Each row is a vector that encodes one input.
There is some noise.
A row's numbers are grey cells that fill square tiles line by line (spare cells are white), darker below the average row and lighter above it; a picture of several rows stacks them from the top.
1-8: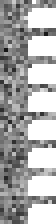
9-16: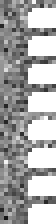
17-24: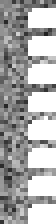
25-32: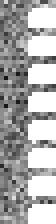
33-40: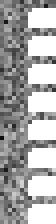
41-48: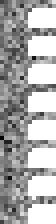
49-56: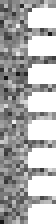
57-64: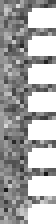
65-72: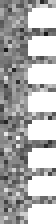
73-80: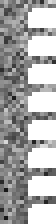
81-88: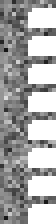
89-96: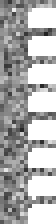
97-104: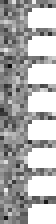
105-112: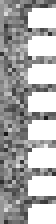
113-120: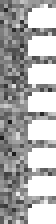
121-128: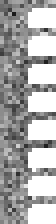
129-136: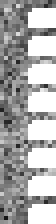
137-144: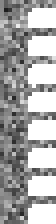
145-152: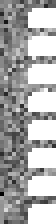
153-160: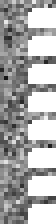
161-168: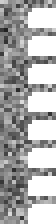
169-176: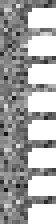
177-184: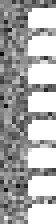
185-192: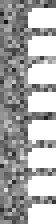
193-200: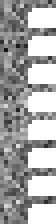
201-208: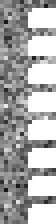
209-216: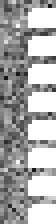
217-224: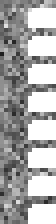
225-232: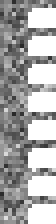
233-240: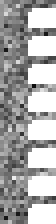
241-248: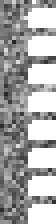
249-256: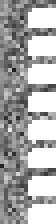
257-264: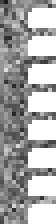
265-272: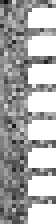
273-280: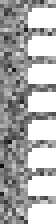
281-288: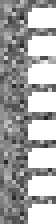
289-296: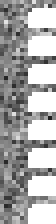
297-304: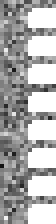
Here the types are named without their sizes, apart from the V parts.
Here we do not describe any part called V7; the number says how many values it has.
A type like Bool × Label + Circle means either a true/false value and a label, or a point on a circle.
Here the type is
Bool × Bool × Bool × Bool + Label × (Line + V7).
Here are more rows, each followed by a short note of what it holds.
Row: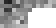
a label and a value of V7
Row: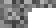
four true/false values
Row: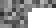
four true/false values
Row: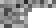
a label and a point on a line
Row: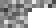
a label and a point on a line
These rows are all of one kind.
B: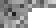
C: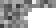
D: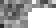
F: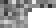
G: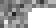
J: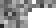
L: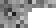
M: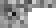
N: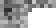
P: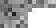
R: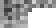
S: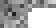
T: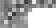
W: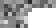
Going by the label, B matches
L, M, P and S.
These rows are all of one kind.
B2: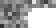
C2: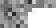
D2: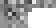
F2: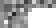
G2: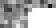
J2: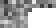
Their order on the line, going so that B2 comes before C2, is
B2, C2, J2, D2, F2, G2.
